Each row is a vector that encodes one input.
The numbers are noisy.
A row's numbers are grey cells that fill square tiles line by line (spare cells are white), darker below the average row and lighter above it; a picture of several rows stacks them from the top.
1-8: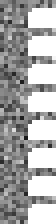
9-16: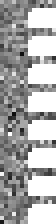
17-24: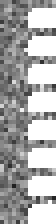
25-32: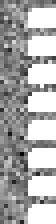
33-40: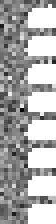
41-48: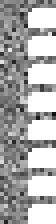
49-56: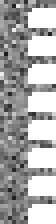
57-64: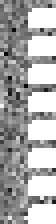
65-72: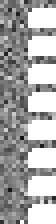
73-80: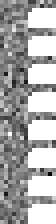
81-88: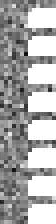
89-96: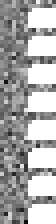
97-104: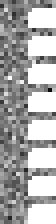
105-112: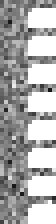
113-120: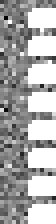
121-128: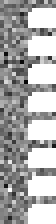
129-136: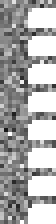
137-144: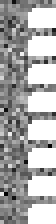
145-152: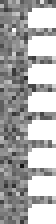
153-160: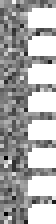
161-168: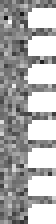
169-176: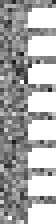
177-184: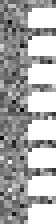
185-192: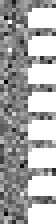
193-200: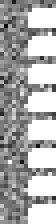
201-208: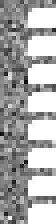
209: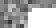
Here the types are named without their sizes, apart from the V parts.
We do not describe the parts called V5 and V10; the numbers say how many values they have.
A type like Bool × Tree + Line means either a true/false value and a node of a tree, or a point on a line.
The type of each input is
(Bool × Bool × Bool + V5) × (Line + V10).
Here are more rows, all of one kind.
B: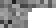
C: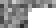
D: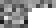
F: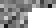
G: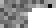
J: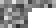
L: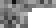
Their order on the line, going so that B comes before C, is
B, L, F, D, G, C, J.
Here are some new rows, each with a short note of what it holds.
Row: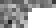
a point on a line and a value of V5
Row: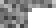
a point on a line and three true/false values
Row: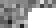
a point on a line and a value of V5
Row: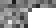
three true/false values and a value of V10
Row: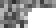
a point on a line and three true/false values
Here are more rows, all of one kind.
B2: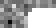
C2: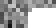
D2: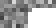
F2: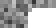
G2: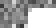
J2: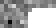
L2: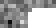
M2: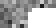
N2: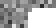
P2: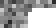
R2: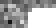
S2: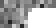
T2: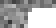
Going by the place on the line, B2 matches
J2 and R2.
